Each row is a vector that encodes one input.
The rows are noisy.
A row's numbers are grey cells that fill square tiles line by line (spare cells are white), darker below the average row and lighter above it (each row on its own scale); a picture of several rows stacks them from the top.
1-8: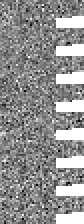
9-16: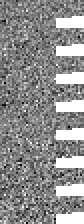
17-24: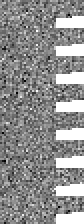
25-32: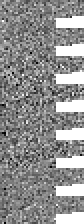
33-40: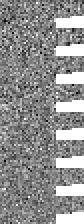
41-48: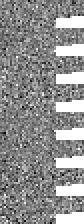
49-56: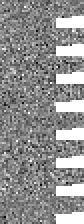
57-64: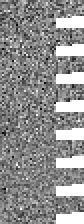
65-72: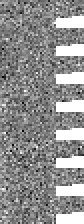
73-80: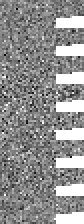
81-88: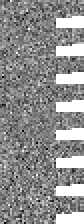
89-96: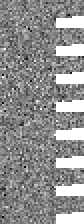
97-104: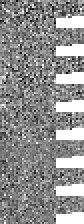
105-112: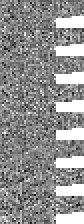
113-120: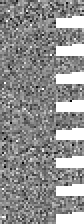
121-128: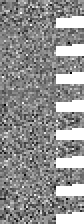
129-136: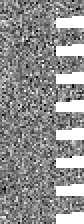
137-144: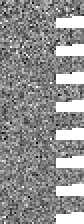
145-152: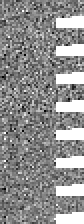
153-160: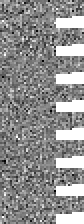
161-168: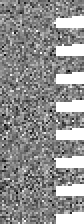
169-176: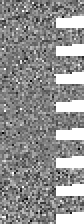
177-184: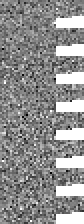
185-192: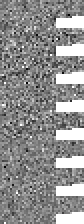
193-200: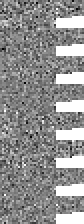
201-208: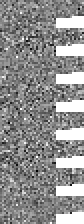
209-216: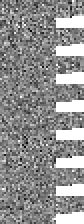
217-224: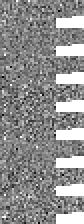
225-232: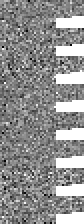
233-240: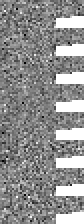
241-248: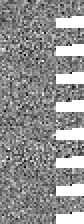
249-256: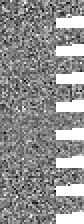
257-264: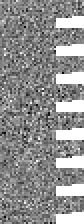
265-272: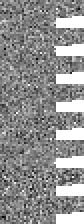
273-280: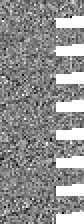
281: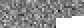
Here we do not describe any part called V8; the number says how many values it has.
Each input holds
a value of V8, together with either four true/false values, or a list of up to two points on a 9-point circle.
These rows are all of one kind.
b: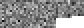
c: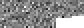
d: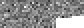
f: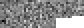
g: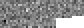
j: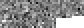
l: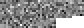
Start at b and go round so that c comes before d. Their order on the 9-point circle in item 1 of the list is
b, c, d, j, g, f, l.
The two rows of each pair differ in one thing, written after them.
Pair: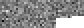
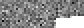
the place on the 9-point circle in item 2 of the list
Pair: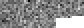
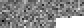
the place on the 9-point circle in item 1 of the list
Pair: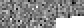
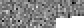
the place on the 9-point circle in item 2 of the list
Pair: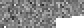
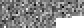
the place on the 9-point circle in item 2 of the list
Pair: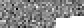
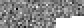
the place on the 9-point circle in item 2 of the list
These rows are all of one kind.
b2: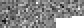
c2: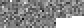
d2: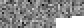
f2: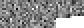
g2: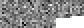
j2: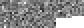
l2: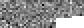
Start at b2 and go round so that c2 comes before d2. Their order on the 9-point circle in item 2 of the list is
b2, f2, c2, l2, g2, d2, j2.
